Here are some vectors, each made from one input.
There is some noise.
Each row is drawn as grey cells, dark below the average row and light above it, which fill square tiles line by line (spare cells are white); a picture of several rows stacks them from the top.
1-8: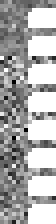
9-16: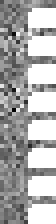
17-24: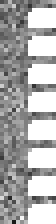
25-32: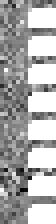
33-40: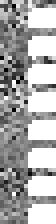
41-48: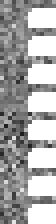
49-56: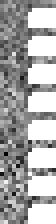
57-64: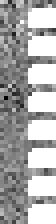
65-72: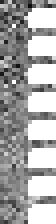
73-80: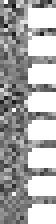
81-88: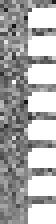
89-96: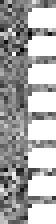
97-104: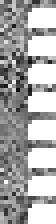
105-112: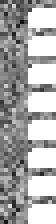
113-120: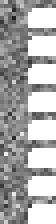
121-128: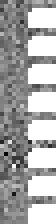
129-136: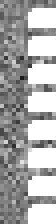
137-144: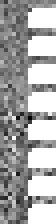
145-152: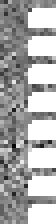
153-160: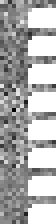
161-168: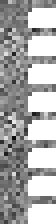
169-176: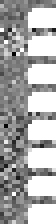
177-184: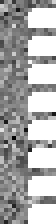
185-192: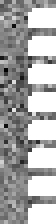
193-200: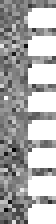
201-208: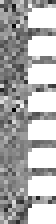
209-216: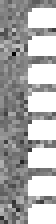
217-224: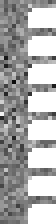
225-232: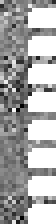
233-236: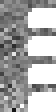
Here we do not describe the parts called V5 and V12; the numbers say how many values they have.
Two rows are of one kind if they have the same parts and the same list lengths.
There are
3 kinds of row.
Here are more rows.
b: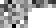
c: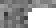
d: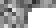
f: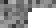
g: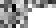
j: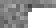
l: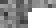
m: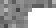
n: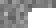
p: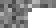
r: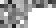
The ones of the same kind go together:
b, d
c, f, g, l, p
j, m, n, r

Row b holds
a point on a 7-point line and a true/false value.
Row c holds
a value of V12.
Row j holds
a true/false value and a value of V5.
